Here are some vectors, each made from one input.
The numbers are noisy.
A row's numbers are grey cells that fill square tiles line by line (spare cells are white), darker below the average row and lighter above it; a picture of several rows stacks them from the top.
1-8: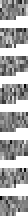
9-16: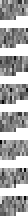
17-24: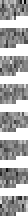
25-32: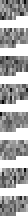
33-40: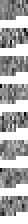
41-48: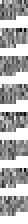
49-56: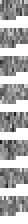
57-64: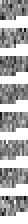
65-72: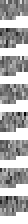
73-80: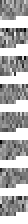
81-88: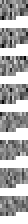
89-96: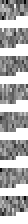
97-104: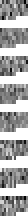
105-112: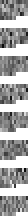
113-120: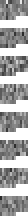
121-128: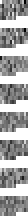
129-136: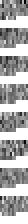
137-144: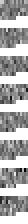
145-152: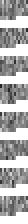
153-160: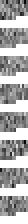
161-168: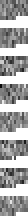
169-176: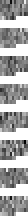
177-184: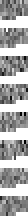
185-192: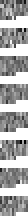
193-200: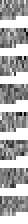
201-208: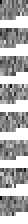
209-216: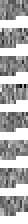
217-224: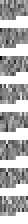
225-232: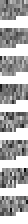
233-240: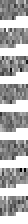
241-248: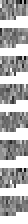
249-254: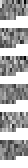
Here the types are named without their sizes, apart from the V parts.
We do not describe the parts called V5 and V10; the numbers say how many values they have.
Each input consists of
either a label, a point on a line and a value of V10, or three true/false values and a value of V5.
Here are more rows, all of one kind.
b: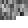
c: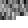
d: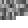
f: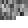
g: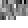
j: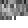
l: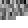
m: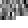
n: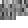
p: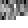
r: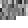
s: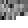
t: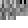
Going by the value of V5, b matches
f, n and r.
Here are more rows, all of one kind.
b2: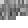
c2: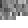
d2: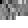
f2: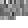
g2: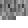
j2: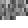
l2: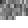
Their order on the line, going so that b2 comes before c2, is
f2, b2, g2, c2, d2, l2, j2.
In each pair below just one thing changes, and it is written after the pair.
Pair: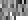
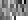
one of the three true/false values
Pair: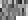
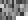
one of the three true/false values
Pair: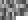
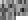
one of the three true/false values
